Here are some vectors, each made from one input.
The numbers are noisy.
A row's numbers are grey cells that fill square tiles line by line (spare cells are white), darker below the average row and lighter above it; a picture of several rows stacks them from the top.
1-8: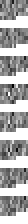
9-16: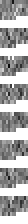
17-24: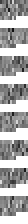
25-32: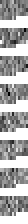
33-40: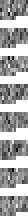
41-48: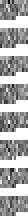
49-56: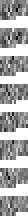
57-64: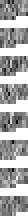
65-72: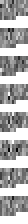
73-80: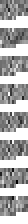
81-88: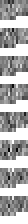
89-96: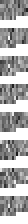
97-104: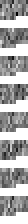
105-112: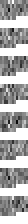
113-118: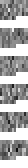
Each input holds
a node of an 8-node tree, together with either a point on each of two 8-point lines, or a node of an 8-node tree.
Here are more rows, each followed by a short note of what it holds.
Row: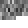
a node of each of two 8-node trees
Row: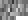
a point on each of two 8-point lines and a node of an 8-node tree
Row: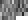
a node of each of two 8-node trees
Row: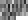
a node of each of two 8-node trees
